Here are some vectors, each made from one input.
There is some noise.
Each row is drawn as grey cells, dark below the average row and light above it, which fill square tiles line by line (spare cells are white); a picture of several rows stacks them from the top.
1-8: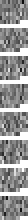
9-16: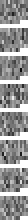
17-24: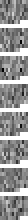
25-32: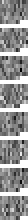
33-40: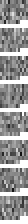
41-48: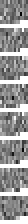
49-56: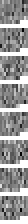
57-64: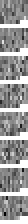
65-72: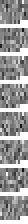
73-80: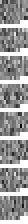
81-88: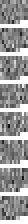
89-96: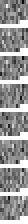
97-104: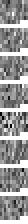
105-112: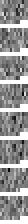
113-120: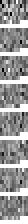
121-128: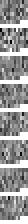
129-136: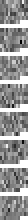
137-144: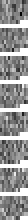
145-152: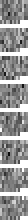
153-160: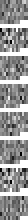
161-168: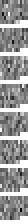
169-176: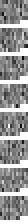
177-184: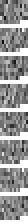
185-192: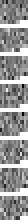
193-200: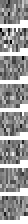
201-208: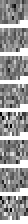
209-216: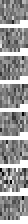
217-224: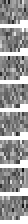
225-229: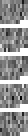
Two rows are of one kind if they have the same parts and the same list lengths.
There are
3 kinds of row.
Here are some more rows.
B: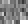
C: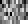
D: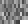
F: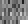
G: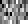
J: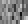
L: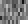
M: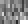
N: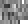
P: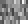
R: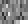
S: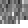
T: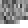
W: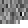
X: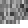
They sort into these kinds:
B, D, F, J, L, M
C, G
N, P, R, S, T, W, X

